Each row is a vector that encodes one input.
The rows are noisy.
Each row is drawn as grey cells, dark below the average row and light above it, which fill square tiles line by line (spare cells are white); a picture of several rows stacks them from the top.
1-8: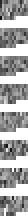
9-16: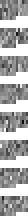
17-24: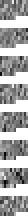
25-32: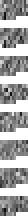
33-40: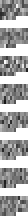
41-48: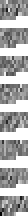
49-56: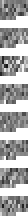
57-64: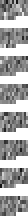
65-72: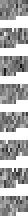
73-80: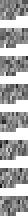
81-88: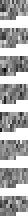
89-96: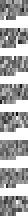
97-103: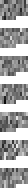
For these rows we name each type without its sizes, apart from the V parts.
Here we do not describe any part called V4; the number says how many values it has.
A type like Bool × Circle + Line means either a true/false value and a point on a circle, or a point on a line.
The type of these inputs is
Bool × Line + Label × List(V4).
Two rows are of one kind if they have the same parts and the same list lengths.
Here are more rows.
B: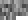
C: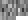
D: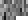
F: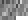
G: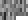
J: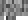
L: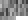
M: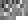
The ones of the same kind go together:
B
C, L, M
D, G
F, J

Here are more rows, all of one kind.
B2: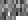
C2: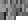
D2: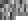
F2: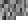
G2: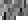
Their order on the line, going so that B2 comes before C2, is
B2, C2, D2, F2, G2.
